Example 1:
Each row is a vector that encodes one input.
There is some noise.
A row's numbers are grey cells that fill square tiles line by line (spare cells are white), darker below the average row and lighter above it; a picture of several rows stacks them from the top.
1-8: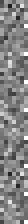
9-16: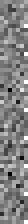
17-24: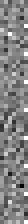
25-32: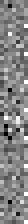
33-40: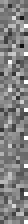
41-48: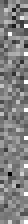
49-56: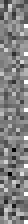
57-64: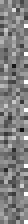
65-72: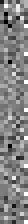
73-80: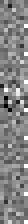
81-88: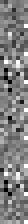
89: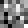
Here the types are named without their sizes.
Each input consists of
a list of items, each a point on each of two lines.
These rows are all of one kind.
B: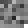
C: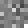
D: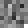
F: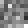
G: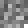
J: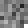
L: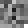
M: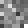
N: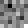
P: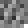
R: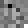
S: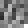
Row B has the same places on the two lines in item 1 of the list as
D, J and L.
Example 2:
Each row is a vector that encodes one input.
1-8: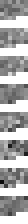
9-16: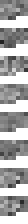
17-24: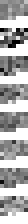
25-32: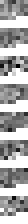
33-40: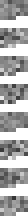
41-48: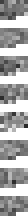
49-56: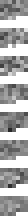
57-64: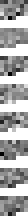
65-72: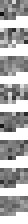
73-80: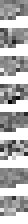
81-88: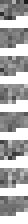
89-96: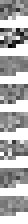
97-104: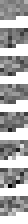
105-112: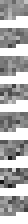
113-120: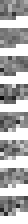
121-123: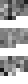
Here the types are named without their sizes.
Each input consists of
either a point on a circle and a true/false value, or a fixed value.
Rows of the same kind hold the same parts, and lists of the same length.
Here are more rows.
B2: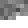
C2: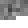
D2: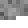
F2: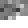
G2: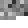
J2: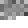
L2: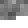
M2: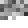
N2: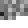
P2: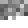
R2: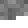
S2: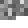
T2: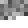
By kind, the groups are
B2, C2, D2, F2, J2, L2, M2, N2, P2, R2, T2
G2, S2

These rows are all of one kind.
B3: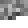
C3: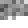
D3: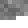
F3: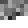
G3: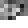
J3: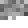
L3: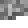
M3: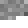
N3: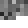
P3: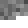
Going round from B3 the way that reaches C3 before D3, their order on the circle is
B3, M3, N3, F3, C3, D3, G3, P3, L3, J3.
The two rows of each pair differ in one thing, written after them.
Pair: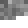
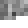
the true/false value
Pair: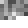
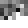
the true/false value
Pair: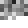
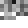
the place on the circle
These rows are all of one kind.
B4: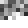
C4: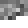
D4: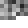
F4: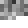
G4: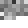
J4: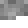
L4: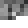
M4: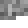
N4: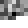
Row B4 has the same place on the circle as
J4 and M4.
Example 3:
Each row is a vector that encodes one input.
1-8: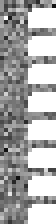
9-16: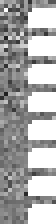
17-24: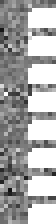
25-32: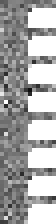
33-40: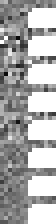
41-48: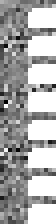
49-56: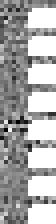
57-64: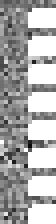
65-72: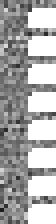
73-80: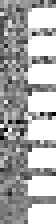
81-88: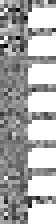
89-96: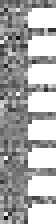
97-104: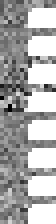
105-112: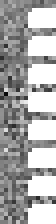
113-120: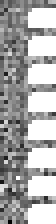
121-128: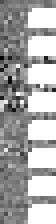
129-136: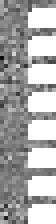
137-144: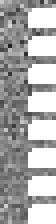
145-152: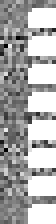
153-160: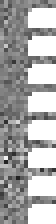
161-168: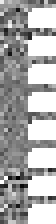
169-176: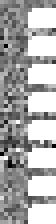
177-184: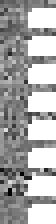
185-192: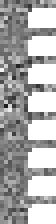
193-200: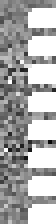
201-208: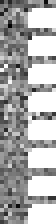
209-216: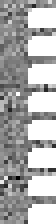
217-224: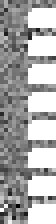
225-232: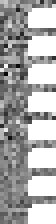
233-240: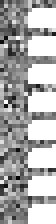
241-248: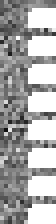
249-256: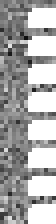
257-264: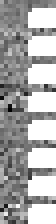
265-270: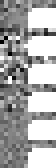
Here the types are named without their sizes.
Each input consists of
either a point on a circle, or a point on a line.
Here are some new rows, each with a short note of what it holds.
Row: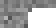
a point on a circle
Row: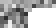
a point on a line
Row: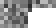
a point on a line
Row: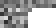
a point on a circle
